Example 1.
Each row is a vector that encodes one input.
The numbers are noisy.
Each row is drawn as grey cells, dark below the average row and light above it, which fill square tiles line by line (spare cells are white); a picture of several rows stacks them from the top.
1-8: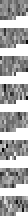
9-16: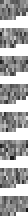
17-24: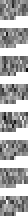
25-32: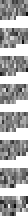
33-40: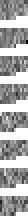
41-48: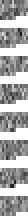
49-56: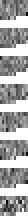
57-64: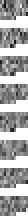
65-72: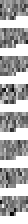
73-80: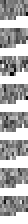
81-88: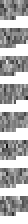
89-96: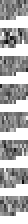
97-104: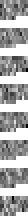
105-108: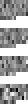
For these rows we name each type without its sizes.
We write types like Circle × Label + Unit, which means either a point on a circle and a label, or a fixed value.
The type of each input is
Bool × Bool × Bool + Line + Tree.
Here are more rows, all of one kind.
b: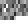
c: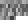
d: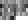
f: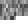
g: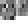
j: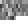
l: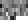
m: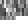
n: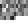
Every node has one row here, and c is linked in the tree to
j.
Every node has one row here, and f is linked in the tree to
b, d, j and n.
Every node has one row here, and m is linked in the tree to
b.
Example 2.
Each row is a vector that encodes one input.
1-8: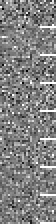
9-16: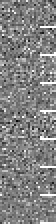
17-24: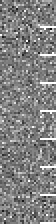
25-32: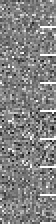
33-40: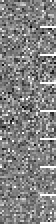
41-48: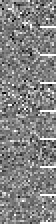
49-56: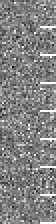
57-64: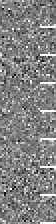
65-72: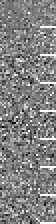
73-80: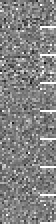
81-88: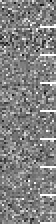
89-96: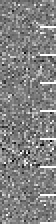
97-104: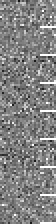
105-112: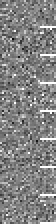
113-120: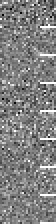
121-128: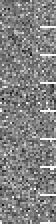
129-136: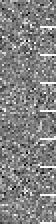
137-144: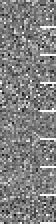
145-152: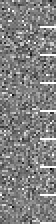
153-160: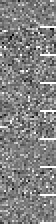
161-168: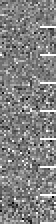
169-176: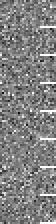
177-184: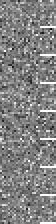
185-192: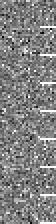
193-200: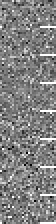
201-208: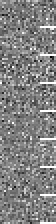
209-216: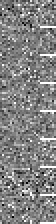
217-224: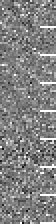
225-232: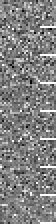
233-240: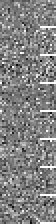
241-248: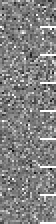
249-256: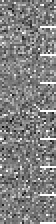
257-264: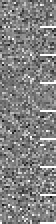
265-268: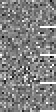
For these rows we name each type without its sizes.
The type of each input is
Line + List(Circle).
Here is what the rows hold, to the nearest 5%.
About 40% of them hold a point on a line. The rest are lists of points on a circle.
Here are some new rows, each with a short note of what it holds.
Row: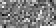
a point on a line
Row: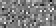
a point on a line
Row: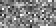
a list of one item
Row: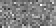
a list of two items
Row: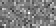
a list of two items
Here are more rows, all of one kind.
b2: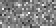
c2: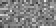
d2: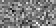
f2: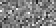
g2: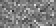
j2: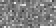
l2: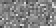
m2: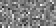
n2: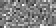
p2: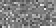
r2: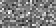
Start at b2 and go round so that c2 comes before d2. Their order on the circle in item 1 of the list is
b2, r2, f2, c2, d2, g2, n2, j2, l2, p2, m2.
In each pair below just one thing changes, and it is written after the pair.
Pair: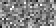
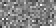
the place on the circle in item 2 of the list
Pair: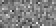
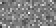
the place on the circle in item 1 of the list
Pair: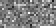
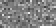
the place on the circle in item 2 of the list
